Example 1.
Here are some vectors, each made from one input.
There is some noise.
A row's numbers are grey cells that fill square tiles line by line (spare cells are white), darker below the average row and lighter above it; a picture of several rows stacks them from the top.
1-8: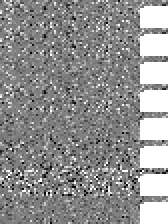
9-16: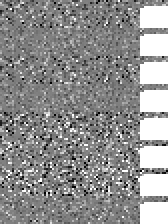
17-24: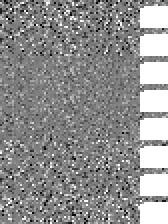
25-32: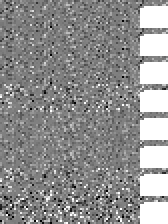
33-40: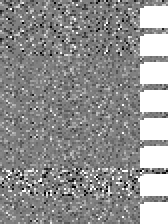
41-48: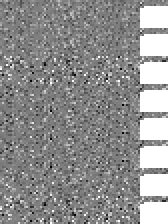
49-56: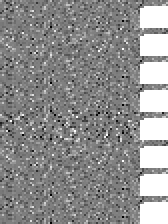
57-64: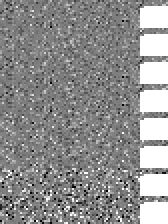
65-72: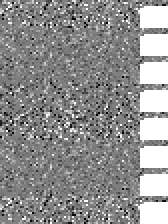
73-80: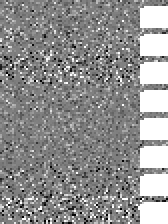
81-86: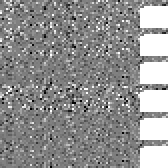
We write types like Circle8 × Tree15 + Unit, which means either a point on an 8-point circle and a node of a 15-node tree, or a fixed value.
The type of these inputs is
Line8.
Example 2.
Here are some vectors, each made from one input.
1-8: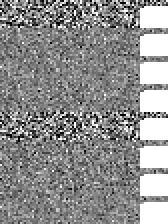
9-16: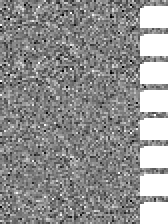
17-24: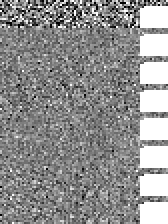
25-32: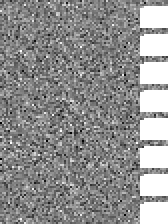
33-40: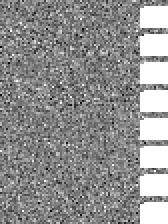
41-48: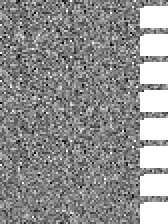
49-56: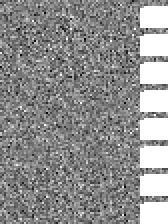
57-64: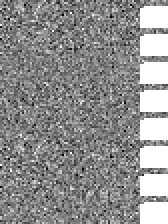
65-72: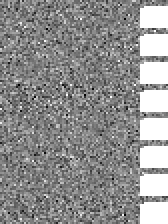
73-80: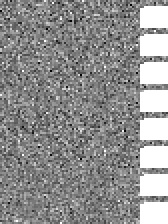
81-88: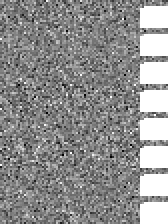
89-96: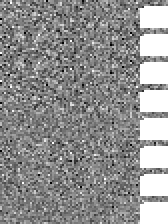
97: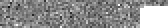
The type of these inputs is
Tree12 + Unit.
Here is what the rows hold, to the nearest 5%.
About 5% of them hold a fixed value. The rest hold a node of a 12-node tree.
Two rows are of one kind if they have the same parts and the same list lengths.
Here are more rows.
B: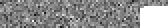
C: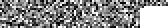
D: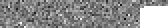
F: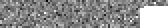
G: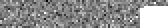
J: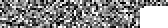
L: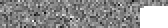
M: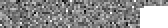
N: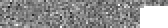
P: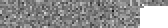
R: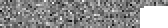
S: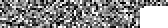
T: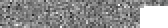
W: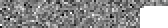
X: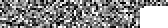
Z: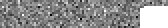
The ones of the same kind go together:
B, D, F, G, L, M, N, P, R, T, W, Z
C, J, S, X

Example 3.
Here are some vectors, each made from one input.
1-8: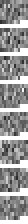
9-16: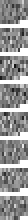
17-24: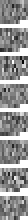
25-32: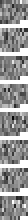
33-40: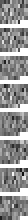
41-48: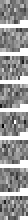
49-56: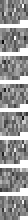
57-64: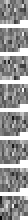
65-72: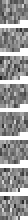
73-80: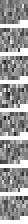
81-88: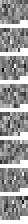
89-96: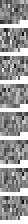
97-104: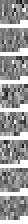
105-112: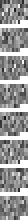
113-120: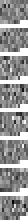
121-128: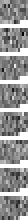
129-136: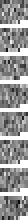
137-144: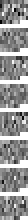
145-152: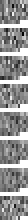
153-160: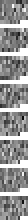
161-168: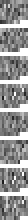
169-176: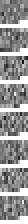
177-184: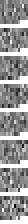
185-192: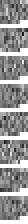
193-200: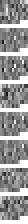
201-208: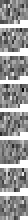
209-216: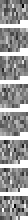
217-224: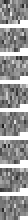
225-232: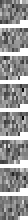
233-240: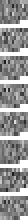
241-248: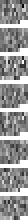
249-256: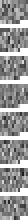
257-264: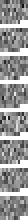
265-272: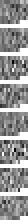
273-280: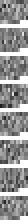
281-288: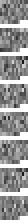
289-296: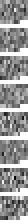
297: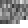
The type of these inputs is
Circle17.
